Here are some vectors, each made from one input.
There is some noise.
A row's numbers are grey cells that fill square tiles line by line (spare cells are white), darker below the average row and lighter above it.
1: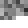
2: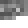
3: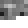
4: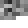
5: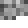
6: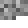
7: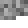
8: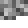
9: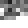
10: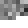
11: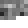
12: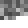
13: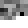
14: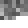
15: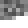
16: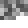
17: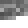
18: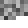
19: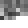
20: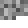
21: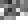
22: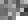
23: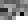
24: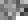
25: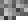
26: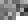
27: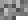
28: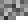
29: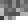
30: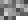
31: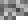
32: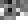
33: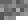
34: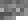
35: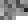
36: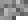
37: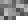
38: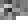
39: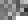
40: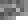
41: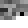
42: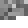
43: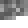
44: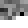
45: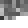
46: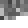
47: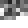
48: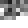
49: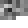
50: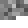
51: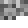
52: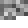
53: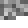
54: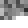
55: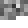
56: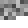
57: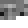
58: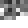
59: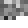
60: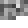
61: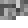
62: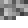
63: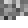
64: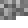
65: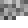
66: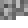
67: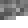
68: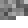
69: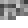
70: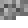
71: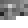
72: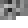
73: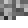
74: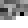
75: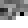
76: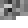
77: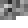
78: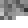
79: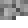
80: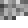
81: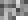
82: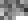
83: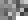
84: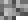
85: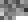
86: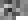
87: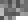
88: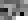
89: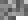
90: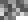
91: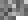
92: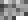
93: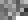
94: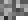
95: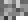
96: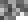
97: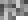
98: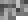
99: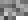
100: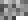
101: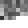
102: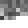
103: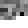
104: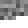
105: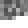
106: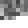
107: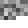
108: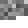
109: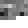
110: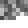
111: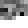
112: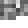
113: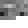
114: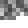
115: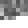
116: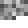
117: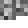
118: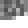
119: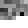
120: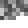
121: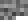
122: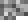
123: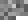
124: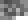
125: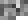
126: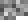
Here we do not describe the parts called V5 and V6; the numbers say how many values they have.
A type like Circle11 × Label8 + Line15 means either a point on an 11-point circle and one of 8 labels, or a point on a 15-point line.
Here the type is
Bool × V6 + Line4 × V5.
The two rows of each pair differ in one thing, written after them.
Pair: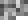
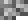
the value of V5
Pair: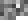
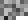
the value of V5
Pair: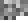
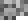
the place on the 4-point line
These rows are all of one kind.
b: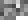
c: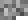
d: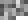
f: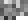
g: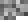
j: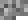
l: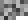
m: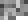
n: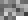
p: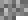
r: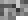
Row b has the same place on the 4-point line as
f and l.
